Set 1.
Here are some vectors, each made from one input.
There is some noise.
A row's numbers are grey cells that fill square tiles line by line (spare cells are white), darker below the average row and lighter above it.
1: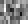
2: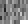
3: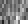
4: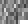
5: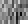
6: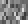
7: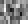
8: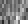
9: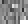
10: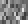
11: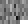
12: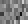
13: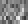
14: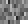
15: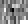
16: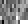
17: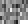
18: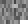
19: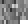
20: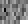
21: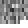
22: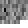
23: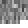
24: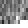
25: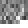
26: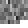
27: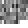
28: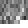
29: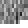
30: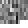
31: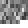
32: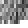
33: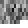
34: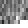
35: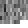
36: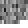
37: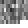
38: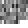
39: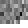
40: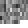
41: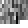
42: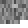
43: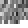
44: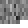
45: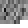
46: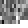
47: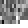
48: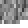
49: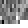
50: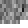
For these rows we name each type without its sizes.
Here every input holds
a point on a line, together with either a fixed value, or three true/false values.
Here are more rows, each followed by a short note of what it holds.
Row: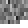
a point on a line and three true/false values
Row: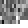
a point on a line
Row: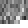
a point on a line
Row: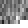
a point on a line
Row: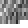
a point on a line and three true/false values
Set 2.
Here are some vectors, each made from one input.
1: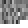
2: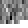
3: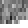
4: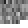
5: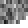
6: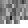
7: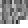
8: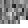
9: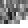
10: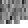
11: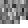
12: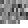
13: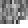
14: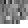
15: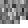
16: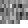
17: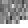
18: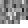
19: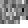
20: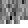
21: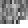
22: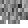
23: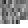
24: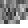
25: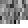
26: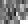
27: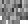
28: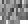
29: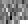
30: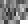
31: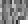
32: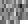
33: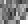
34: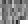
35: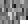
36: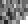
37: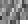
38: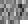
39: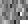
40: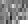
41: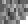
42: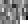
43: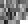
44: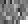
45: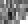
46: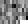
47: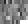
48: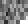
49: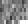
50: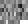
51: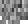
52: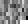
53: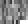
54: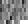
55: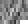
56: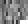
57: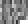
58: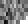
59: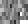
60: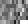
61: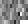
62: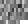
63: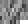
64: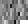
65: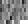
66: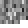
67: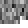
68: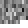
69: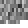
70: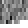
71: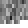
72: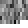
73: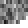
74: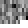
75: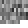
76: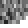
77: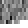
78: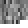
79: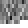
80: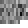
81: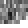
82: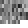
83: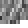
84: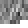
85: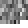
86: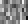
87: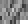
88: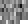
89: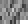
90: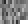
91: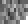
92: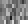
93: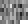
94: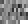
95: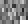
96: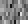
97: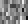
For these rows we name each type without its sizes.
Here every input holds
a point on a circle and four true/false values.
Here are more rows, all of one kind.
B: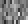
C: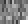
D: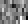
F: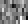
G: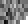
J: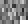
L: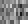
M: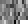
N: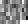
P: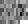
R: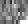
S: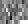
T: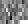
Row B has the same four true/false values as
G, J and L.
